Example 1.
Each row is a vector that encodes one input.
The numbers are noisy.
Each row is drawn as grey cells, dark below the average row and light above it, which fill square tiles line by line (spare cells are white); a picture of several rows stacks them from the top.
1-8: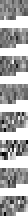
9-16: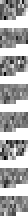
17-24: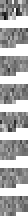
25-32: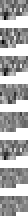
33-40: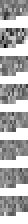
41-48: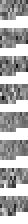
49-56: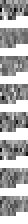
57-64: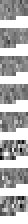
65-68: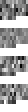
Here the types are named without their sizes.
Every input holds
a point on a line and three true/false values.
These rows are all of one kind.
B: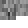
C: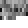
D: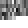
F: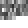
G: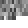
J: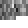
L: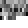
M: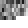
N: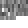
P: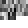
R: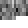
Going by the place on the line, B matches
G, M and P.
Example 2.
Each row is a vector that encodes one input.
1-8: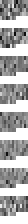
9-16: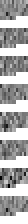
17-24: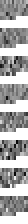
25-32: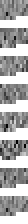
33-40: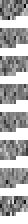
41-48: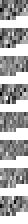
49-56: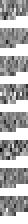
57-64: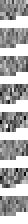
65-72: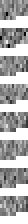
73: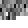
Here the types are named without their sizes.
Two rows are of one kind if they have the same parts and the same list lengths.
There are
2 kinds of row.
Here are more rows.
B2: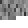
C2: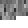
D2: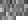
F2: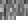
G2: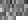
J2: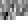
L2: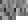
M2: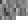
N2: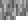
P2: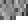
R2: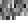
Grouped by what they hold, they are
B2, C2, D2, F2, G2, J2, L2, M2, N2, P2
R2

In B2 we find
three true/false values.
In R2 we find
a point on each of two lines.
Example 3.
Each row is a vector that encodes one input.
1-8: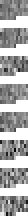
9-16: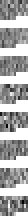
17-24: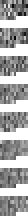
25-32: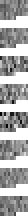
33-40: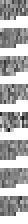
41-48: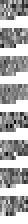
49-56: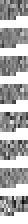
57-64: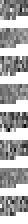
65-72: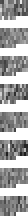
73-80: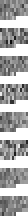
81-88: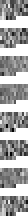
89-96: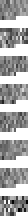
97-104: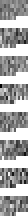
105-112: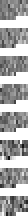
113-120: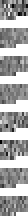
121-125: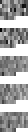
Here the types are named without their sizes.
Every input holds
either a label, or three true/false values.
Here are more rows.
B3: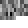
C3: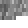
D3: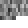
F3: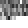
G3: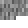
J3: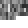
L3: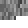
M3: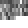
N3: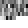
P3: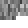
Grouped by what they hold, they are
B3, F3, J3, M3, N3
C3, D3, G3, L3, P3

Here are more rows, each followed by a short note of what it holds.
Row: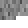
three true/false values
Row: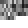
a label
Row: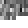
a label
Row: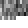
a label
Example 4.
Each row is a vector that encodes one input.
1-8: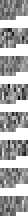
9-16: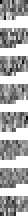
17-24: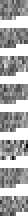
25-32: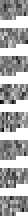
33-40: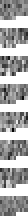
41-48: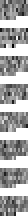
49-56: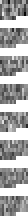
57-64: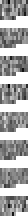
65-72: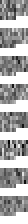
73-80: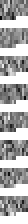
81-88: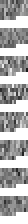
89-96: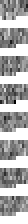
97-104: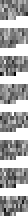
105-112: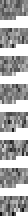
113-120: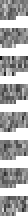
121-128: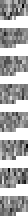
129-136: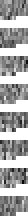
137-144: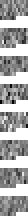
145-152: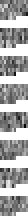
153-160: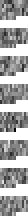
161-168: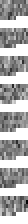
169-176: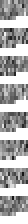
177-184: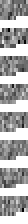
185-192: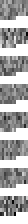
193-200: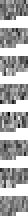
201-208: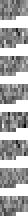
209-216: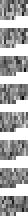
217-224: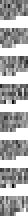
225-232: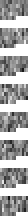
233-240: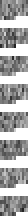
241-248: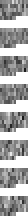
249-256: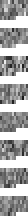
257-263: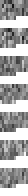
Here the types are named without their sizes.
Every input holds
either a node of a tree, or three true/false values.
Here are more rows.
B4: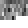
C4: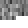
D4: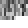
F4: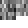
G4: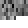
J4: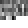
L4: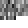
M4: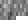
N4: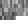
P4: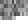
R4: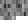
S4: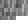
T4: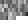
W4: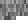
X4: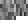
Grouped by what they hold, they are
B4, C4, D4, F4, G4, J4, L4, T4
M4, N4, P4, R4, S4, W4, X4

